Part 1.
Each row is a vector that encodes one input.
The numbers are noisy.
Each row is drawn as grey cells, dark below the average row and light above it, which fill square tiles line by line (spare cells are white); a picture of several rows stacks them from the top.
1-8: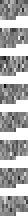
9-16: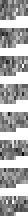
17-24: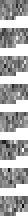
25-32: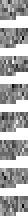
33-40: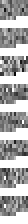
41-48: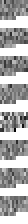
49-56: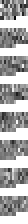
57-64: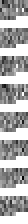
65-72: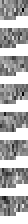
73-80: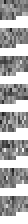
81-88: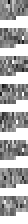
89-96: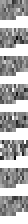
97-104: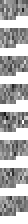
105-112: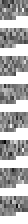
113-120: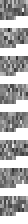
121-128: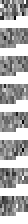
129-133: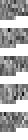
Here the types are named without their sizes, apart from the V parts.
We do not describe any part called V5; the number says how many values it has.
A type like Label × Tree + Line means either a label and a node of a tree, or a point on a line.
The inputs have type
(Bool × Bool × Bool × Bool + Tree) × V5 + Unit.
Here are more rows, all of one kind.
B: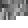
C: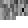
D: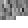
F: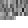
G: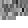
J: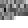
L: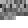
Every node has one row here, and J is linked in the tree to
F.
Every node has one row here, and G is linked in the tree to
D and L.
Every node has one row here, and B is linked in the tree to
C.
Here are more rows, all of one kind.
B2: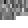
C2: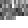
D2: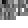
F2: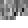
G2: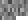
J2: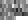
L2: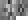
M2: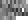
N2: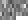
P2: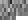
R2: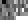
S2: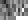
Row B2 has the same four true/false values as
D2 and R2.
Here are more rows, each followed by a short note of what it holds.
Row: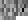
four true/false values and a value of V5
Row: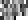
a fixed value
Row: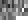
four true/false values and a value of V5
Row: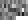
four true/false values and a value of V5
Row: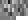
four true/false values and a value of V5
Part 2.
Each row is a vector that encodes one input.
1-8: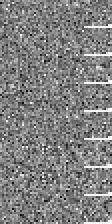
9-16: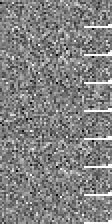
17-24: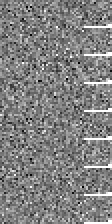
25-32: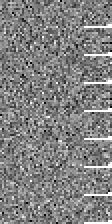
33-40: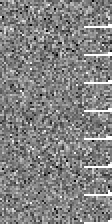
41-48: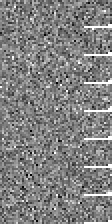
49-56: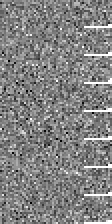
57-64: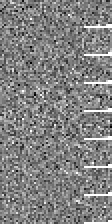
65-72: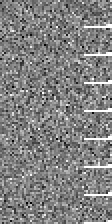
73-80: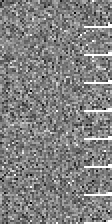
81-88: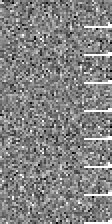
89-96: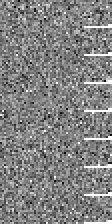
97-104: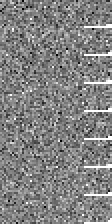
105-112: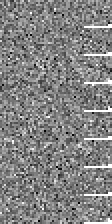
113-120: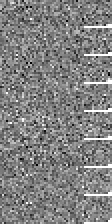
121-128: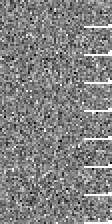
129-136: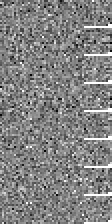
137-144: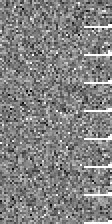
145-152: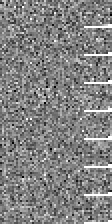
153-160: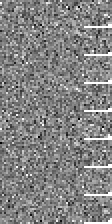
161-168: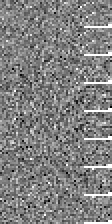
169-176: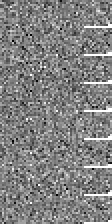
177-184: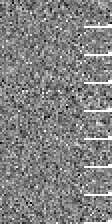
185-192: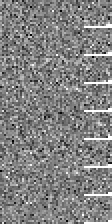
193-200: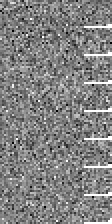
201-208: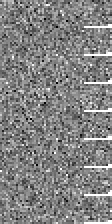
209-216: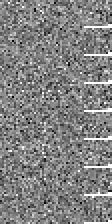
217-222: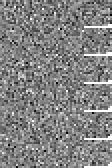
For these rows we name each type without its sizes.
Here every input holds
a point on a circle, together with either a point on a circle, or a node of a tree.
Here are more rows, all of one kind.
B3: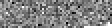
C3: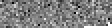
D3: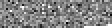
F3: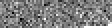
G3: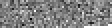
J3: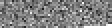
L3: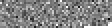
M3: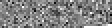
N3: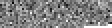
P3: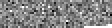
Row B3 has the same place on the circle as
D3, M3 and P3.
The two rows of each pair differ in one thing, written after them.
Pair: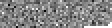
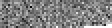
the place on the circle
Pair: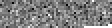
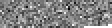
the place on the circle
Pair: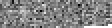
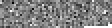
the place on the circle
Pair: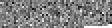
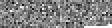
the node of the tree
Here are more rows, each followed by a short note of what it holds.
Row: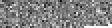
a point on a circle and a node of a tree
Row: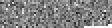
a point on each of two circles
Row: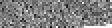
a point on a circle and a node of a tree
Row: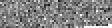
a point on a circle and a node of a tree
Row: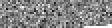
a point on a circle and a node of a tree
